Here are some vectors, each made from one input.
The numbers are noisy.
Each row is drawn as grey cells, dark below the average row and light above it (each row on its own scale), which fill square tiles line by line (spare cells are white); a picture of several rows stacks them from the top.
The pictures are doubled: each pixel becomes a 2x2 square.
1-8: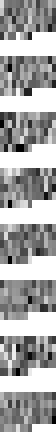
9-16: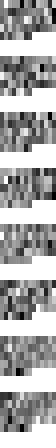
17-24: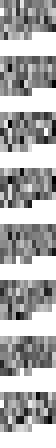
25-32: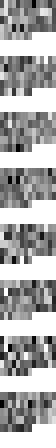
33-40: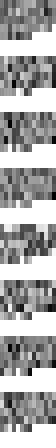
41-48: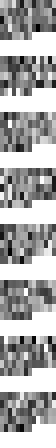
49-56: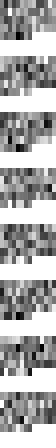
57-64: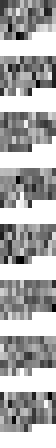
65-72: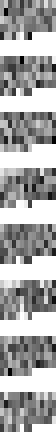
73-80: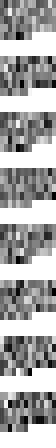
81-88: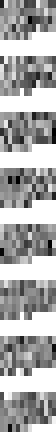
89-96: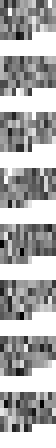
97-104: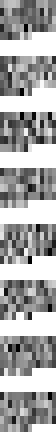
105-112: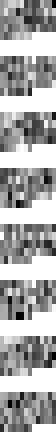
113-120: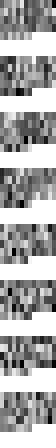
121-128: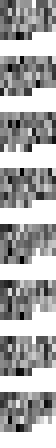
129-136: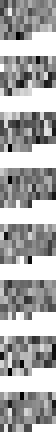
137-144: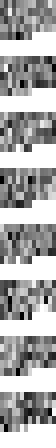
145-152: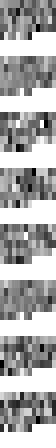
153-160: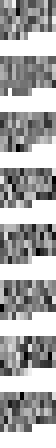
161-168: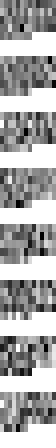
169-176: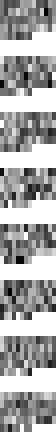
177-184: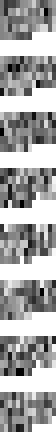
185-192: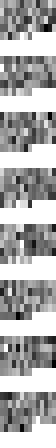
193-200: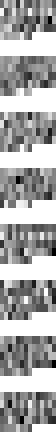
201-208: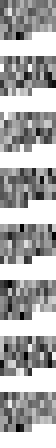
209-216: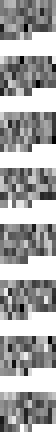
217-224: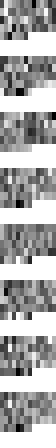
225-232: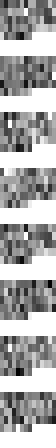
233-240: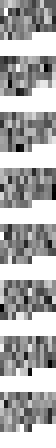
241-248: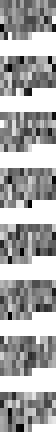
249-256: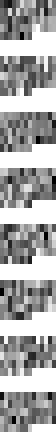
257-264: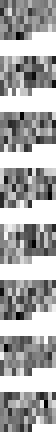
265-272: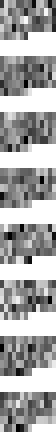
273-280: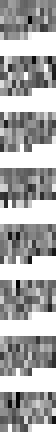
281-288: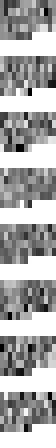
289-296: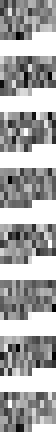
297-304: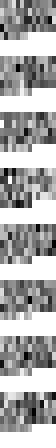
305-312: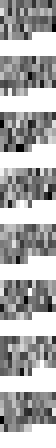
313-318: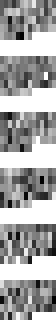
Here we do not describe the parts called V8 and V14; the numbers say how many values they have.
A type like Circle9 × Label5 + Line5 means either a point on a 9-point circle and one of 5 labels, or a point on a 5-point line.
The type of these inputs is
Bool × Label7 × V14 + V8.
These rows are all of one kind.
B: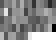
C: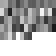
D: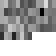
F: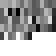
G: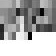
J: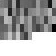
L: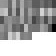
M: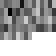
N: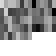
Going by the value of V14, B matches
D and G.
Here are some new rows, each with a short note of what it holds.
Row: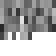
one of 7 labels, a true/false value and a value of V14
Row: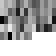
one of 7 labels, a true/false value and a value of V14
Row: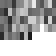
a value of V8
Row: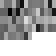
one of 7 labels, a true/false value and a value of V14
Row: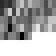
a value of V8
